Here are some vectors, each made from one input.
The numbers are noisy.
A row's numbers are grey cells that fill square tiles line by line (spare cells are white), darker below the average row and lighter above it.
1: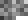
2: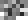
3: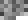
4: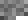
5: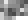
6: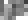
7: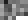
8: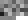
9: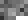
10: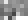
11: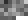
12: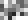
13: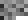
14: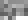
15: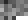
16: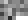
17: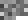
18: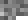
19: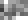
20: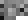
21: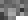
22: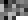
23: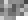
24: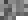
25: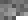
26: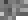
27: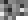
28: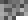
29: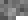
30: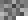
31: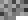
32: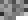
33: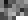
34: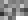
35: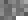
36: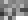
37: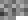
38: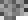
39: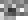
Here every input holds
a point on a 5-point line and a true/false value.
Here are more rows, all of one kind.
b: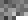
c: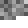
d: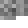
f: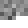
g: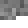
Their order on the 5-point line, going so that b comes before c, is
b, g, d, c, f.
